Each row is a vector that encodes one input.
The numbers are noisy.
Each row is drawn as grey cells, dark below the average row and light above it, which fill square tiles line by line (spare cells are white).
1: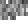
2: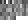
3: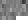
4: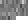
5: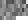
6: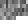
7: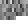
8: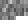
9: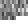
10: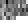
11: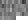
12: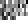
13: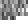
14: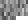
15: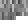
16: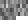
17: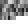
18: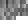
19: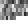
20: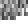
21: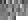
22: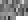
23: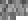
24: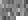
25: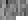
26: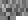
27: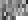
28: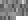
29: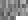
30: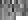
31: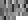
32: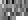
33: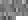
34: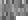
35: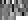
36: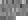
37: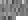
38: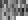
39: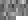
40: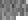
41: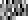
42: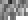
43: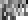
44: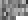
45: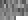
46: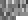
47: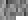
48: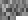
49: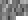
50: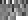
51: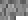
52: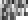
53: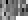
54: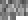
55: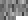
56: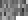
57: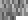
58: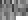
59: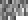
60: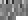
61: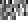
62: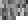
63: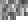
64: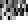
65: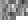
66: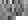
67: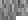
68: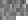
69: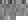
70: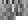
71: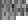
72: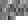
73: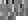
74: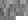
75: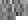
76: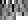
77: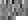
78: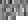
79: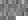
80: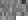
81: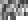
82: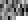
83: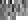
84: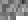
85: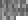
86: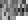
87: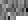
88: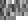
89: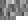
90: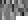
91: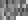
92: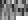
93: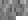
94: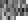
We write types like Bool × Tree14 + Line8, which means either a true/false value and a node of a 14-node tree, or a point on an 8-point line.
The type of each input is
Bool × (Tree7 + Unit) + Tree10.
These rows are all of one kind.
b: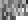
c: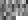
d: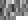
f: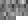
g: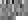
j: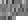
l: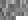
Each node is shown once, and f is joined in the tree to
c and g.
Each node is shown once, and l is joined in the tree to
b and g.
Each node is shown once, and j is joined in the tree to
d.
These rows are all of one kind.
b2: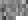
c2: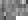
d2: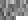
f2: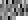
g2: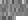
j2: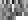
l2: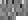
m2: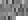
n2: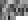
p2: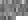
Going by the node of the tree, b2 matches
g2, j2, m2 and n2.
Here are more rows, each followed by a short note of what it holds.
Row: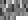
a true/false value
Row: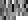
a true/false value
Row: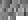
a node of a 10-node tree
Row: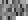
a node of a 7-node tree and a true/false value
